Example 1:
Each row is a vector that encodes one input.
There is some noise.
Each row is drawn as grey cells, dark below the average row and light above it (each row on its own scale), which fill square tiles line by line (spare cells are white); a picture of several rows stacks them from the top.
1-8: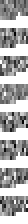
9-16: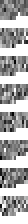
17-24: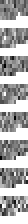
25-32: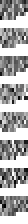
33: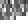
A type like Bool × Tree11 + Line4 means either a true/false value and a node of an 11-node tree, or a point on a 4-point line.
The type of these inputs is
Bool × Bool × Bool + Unit.
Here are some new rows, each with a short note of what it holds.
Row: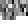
three true/false values
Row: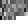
three true/false values
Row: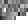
three true/false values
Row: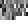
a fixed value
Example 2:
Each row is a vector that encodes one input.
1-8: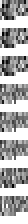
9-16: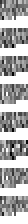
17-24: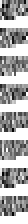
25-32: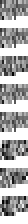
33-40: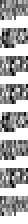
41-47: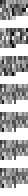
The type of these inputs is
Line6.
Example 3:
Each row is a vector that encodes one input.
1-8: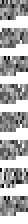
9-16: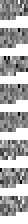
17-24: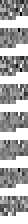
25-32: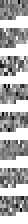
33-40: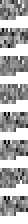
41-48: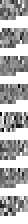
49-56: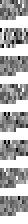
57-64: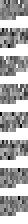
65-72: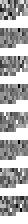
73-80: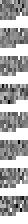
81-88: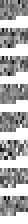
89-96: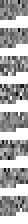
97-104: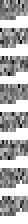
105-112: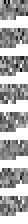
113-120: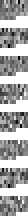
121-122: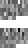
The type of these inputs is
Bool × Bool × Bool × Bool + Unit.
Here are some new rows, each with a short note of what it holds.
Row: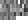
four true/false values
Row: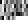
a fixed value
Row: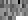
four true/false values
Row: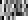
a fixed value
